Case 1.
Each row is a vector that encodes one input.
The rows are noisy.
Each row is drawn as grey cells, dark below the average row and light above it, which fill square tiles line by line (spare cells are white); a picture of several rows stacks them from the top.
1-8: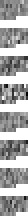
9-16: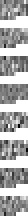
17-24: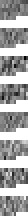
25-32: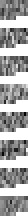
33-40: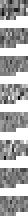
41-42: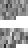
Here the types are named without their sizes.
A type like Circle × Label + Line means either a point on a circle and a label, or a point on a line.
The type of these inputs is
Bool × Line.
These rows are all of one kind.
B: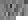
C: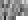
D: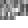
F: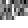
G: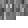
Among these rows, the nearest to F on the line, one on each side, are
B and G.
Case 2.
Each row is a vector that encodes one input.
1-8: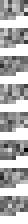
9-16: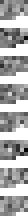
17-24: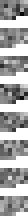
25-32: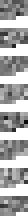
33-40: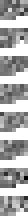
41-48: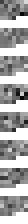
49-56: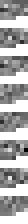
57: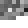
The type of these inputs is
Line5 + Line7.
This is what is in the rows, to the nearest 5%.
About 35% of them hold a point on a 5-point line. The rest hold a point on a 7-point line.
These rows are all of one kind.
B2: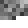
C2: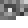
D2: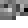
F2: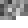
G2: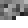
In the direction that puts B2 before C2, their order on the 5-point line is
D2, G2, B2, C2, F2.
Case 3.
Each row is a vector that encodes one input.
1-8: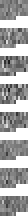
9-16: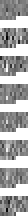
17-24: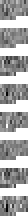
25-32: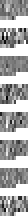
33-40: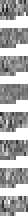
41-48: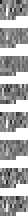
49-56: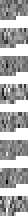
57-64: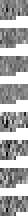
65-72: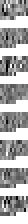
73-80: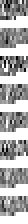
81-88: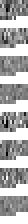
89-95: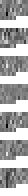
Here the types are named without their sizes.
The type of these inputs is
Bool × Label + Unit.
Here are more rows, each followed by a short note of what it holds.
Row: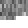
a fixed value
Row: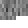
a label and a true/false value
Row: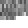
a fixed value
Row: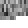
a label and a true/false value
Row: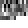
a label and a true/false value
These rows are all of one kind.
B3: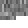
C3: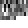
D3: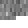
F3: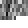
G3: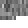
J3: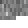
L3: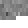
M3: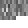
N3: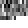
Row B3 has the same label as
L3 and N3.
